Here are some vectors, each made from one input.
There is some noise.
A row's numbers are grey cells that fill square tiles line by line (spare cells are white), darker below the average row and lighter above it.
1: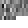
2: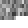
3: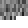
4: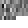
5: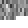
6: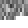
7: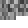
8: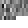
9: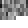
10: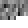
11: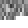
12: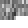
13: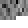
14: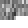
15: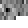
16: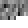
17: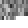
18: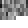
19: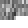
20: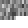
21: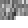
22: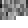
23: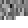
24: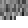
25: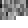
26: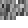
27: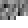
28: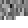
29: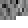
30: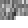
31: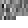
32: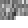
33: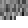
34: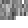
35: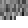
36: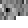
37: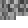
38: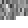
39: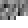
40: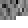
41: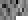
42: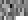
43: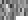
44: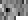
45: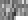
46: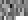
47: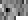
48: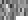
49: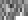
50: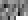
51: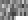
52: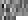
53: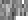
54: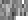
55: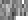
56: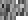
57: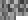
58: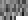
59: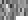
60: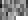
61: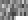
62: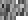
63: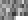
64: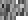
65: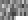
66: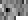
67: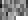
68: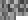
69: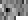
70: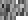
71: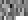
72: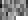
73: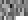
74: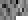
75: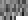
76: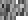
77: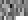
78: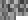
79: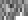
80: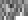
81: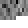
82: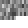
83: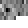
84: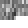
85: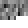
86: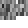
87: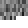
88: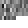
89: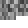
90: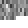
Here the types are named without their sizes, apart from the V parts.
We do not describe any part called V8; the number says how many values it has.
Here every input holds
either a label and a true/false value, or a value of V8.
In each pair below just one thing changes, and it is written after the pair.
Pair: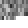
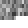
the true/false value
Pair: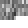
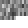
the label
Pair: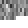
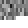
the label
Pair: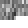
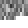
the true/false value
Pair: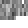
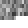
the label
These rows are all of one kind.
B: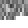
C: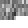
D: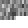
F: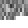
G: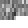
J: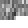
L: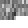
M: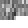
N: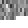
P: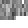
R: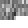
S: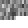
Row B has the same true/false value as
F and N.
